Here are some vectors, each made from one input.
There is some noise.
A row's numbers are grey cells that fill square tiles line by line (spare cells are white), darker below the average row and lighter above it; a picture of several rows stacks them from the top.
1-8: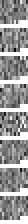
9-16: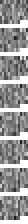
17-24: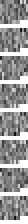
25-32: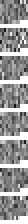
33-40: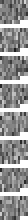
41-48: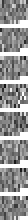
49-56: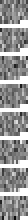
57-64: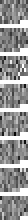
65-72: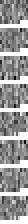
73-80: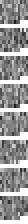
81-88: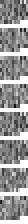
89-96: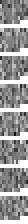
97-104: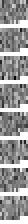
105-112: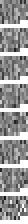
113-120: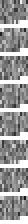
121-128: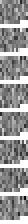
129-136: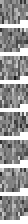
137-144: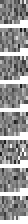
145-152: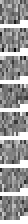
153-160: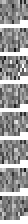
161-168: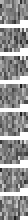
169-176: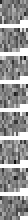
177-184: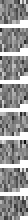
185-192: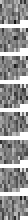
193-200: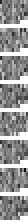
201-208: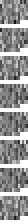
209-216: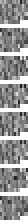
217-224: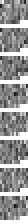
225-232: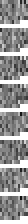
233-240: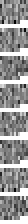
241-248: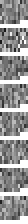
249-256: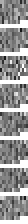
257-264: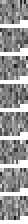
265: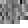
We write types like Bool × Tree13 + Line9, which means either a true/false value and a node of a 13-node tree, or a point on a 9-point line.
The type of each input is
Line11 + List2(Line6).
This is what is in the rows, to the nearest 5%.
About 55% of them hold a point on an 11-point line. The rest are lists of up to two points on a 6-point line: about 5% of all rows are empty, 20% hold one and 25% two.
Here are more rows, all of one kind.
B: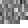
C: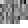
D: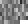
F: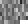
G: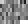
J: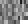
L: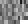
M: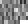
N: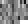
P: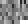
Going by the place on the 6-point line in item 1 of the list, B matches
D, F, J and L.
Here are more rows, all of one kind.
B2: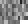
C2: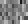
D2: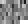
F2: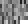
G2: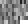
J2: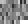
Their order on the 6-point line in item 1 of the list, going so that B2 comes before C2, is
F2, G2, B2, C2, J2, D2.
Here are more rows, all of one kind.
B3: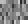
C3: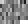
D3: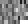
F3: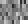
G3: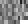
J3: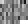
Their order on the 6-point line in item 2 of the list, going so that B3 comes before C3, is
D3, G3, F3, B3, C3, J3.
